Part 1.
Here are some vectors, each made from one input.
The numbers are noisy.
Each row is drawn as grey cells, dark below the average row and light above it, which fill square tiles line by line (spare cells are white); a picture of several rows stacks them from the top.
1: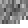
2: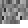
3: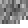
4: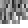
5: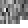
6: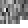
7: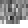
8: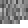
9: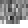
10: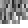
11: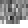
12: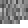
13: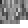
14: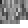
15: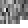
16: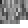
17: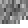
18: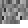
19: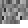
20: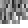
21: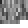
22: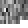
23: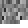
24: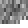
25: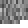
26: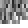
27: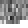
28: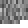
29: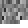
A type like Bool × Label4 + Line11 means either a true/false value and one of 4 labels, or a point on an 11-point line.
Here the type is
Tree7.
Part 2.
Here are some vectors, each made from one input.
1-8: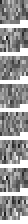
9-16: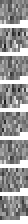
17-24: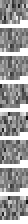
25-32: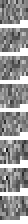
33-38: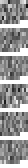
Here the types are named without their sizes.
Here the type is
Tree.
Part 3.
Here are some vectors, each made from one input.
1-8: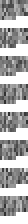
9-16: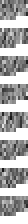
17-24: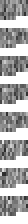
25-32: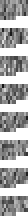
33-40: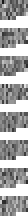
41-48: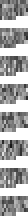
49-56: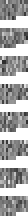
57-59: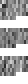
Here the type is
Bool × Bool × Bool × Bool.
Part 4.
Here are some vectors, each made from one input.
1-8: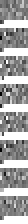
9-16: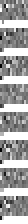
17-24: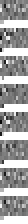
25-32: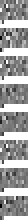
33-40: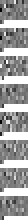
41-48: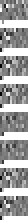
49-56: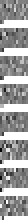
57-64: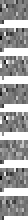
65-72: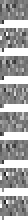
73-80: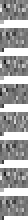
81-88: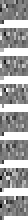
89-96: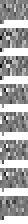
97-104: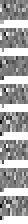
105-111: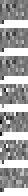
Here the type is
Line10.
